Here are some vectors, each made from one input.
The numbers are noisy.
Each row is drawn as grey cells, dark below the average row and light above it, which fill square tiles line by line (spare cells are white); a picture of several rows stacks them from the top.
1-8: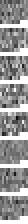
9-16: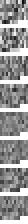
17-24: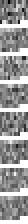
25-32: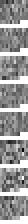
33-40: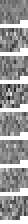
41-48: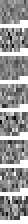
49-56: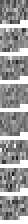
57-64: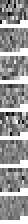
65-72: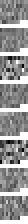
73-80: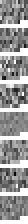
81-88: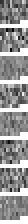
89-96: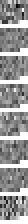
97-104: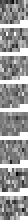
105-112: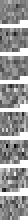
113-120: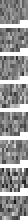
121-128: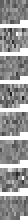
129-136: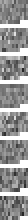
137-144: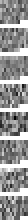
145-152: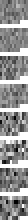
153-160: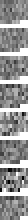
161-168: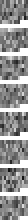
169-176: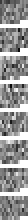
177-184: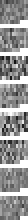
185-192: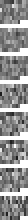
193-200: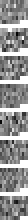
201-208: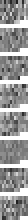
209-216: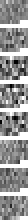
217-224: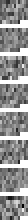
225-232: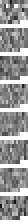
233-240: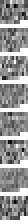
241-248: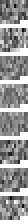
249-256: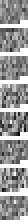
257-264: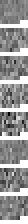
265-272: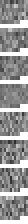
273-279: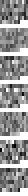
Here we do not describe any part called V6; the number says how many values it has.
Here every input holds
a point on a 9-point line and a true/false value, together with a list of up to two values of V6.
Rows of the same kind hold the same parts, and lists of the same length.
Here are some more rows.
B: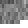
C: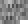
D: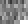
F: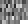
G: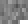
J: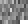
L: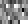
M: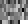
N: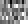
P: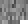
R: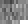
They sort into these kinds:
B, D
C, F, L, M, N, P
G, J, R

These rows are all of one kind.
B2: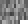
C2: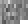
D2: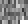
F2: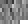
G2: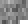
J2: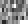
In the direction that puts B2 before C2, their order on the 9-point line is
D2, G2, J2, B2, F2, C2.
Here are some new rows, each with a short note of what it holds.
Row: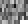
a point on a 9-point line and a true/false value, together with a list of two items
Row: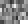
a point on a 9-point line and a true/false value, together with the empty list
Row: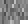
a point on a 9-point line and a true/false value, together with the empty list
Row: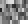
a point on a 9-point line and a true/false value, together with a list of one item
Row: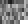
a point on a 9-point line and a true/false value, together with the empty list
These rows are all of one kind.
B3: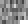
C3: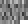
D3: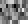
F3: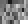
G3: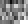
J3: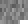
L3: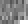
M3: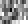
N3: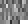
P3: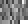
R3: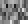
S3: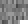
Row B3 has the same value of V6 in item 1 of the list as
C3, F3, J3 and M3.
